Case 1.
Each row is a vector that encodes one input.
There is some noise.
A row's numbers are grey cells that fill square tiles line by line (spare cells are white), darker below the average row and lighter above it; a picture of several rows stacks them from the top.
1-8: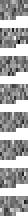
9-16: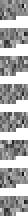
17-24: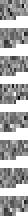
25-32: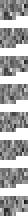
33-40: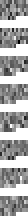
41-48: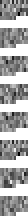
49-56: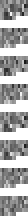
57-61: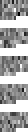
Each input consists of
either a point on a 5-point circle, or a fixed value, or a node of a 7-node tree.
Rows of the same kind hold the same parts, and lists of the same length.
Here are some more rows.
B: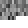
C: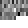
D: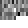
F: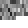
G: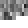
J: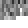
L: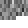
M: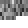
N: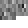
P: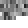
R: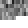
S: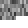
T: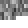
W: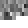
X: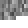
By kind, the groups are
B, F, J, L, M, N, R, S, T, X
C, D
G, P, W

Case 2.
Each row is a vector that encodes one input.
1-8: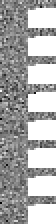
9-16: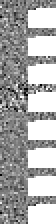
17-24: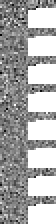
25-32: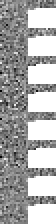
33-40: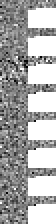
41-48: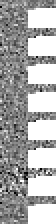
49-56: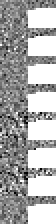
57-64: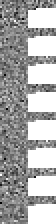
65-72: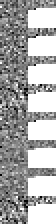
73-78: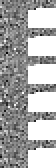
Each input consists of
a list of up to two points on a 5-point line.
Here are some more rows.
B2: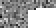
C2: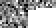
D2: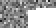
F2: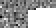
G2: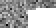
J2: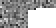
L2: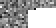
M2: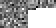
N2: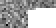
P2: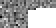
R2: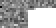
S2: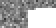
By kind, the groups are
B2, F2, J2, L2, M2, P2
C2
D2, G2, N2, R2, S2

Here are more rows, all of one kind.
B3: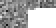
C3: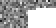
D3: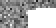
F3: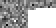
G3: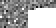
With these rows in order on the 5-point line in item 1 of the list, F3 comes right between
B3 and G3.
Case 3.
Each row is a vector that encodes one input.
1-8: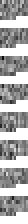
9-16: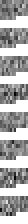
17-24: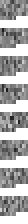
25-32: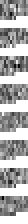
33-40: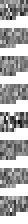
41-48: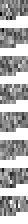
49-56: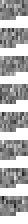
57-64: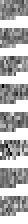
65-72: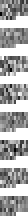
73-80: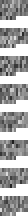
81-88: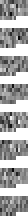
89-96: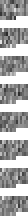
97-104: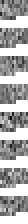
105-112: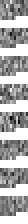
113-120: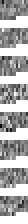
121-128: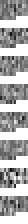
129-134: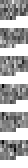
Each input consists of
a point on a 5-point circle and four true/false values.
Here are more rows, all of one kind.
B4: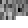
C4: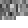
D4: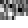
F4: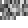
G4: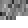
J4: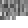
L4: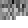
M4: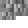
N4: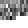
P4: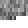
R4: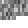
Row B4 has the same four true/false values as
D4 and J4.
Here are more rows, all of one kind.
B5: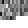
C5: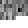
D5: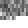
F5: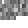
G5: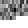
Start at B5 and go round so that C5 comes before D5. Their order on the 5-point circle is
B5, C5, F5, G5, D5.
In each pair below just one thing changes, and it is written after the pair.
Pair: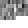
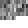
one of the four true/false values
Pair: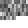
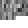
the place on the 5-point circle
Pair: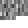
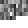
one of the four true/false values
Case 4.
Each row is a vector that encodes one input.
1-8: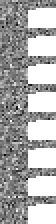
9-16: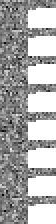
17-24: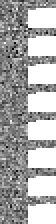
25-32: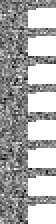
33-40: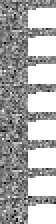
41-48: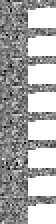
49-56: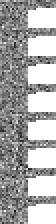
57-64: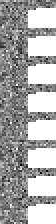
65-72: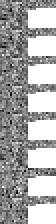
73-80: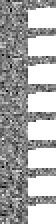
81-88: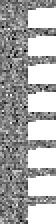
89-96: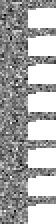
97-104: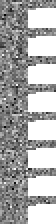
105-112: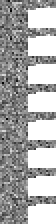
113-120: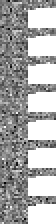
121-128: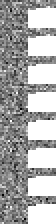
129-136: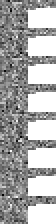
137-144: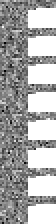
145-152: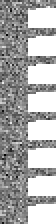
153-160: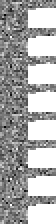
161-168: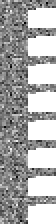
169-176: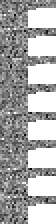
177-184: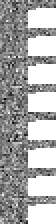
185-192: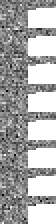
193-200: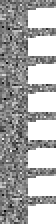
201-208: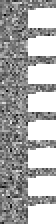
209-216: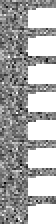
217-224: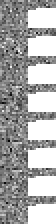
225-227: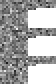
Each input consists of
a point on an 8-point line, together with either a fixed value, or three true/false values.
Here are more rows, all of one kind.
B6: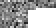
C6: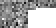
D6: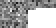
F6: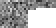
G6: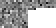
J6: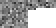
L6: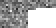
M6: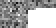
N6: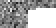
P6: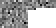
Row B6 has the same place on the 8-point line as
D6, L6 and M6.
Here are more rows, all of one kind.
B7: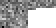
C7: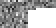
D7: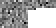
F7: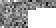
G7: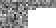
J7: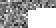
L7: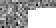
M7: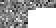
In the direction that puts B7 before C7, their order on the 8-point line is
G7, L7, B7, M7, C7, D7, F7, J7.
